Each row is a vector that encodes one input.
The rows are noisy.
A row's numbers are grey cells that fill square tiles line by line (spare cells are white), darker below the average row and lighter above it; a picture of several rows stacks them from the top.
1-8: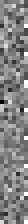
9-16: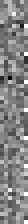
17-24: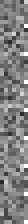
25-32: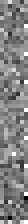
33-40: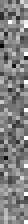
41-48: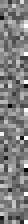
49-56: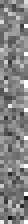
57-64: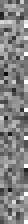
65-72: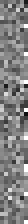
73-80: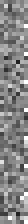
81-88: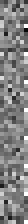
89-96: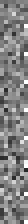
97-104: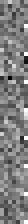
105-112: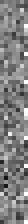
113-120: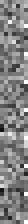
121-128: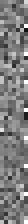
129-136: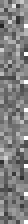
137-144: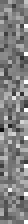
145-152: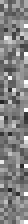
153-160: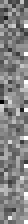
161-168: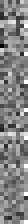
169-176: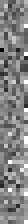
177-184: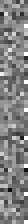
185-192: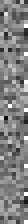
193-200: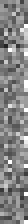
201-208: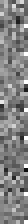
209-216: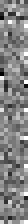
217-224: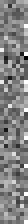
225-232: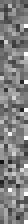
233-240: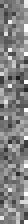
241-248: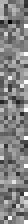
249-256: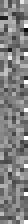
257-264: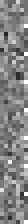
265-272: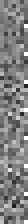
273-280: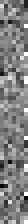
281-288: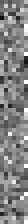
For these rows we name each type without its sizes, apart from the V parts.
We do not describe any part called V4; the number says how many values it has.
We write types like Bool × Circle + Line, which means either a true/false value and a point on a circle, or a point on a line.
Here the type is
(Line + V4) × Tree.
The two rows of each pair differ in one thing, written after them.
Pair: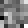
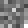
the place on the line
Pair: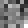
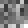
the place on the line
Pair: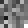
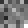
the place on the line
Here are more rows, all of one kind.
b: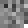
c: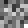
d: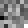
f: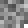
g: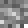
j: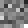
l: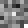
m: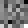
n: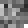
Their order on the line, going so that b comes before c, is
j, n, m, b, d, l, f, c, g.
